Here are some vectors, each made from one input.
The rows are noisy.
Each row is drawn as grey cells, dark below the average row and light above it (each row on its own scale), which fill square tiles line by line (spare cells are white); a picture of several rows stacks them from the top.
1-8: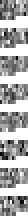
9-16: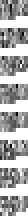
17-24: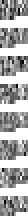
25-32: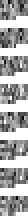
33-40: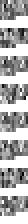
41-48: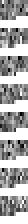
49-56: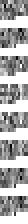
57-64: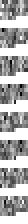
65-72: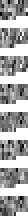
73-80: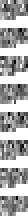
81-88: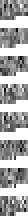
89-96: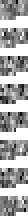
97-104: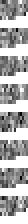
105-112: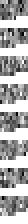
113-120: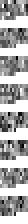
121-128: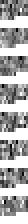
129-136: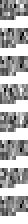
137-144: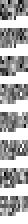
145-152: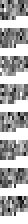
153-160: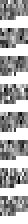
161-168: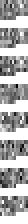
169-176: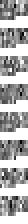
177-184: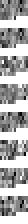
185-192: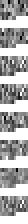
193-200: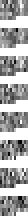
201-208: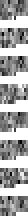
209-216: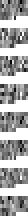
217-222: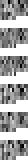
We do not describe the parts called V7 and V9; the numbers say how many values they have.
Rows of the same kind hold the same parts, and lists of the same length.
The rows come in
2 kinds.
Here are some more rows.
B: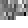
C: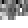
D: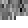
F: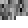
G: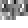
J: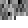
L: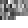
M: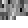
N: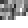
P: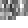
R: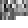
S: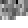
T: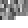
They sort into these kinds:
B, C, G, L, N, P, R, S, T
D, F, J, M

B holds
a value of V7 and a value of V9.
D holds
a node of an 11-node tree and a true/false value.
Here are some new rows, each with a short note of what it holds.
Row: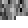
a node of an 11-node tree and a true/false value
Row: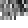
a node of an 11-node tree and a true/false value
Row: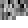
a node of an 11-node tree and a true/false value
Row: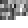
a value of V7 and a value of V9
